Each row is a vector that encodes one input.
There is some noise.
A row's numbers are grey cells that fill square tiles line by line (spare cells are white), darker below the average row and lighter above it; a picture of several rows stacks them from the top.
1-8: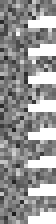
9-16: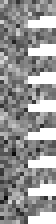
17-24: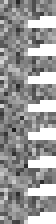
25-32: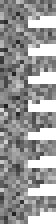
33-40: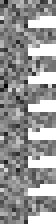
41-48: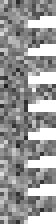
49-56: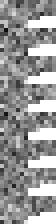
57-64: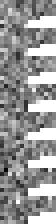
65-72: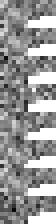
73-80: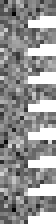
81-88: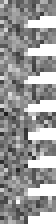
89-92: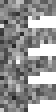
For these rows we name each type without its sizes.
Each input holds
either a point on a line, or a node of a tree.
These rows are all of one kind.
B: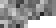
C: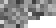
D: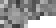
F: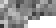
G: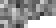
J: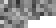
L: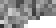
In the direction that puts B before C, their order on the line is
L, F, B, G, D, J, C.
